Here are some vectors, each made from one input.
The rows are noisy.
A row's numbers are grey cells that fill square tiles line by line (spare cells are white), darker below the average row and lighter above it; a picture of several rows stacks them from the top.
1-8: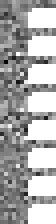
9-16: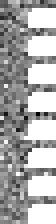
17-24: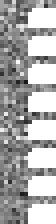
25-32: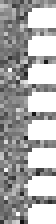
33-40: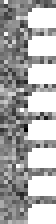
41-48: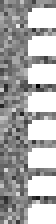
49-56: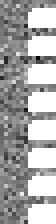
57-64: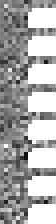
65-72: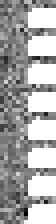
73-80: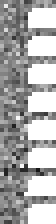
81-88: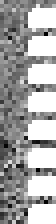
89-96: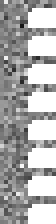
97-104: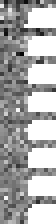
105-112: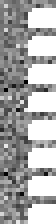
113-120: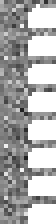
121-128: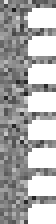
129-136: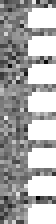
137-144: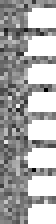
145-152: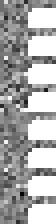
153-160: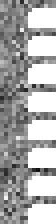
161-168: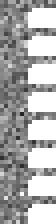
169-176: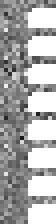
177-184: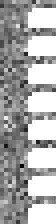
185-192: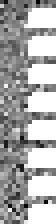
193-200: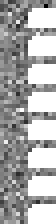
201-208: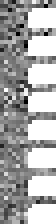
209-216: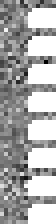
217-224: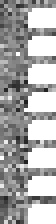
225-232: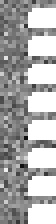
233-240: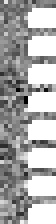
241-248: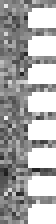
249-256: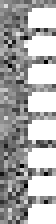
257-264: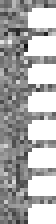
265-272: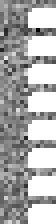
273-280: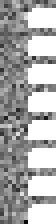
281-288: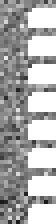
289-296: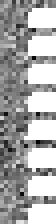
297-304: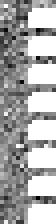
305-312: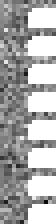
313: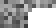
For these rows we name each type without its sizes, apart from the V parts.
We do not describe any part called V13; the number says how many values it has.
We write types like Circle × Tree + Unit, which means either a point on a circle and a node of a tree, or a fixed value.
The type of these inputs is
Bool × Tree + Line × List(V13).
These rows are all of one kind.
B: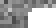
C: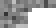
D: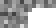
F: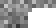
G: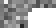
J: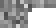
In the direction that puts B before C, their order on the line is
F, B, D, C, J, G.
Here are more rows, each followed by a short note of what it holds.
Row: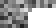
a point on a line, together with a list of one item
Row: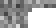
a point on a line, together with a list of two items
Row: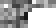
a point on a line, together with the empty list
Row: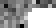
a node of a tree and a true/false value
